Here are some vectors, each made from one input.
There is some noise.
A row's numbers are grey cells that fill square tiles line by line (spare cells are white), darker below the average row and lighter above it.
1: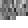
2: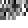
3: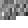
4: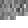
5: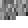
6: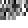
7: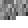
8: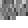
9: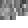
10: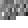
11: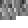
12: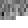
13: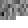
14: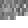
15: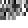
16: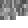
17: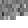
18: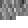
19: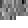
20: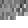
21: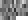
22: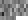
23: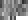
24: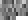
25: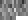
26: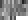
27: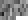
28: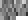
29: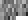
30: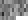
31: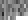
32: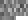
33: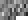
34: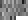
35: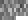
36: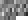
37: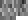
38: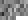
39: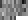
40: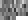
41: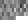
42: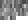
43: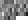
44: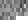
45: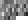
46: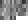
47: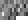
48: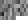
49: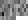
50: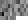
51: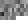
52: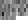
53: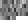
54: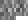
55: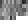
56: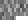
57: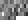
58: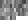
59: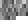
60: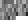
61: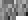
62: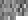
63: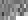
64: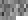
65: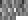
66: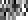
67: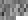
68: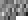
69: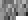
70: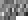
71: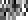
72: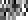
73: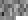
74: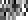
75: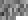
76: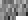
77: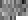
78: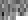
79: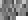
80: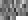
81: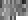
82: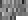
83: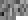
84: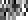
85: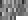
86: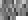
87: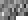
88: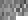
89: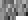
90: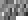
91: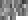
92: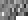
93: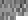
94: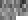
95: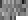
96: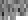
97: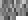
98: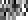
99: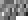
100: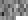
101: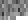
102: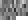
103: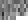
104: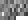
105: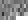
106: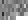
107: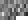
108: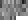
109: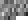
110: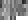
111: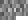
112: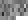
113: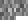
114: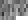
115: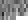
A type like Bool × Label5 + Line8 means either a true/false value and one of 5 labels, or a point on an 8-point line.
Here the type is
List2(Line5).
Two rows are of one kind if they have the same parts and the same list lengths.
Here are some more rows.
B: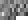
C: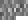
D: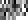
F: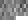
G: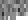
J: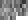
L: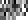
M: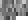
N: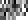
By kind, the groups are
B, M
C, F, G, J
D, L, N

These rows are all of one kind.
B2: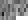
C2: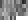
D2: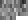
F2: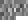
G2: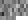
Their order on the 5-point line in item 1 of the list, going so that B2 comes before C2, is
B2, G2, F2, D2, C2.
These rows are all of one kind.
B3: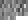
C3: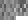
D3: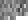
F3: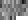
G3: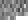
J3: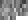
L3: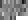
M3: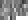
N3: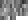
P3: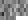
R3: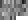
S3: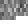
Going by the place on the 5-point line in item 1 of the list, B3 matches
C3, D3, G3 and S3.
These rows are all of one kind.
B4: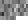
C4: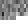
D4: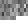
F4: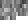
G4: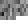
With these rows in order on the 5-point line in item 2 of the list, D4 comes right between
B4 and C4.
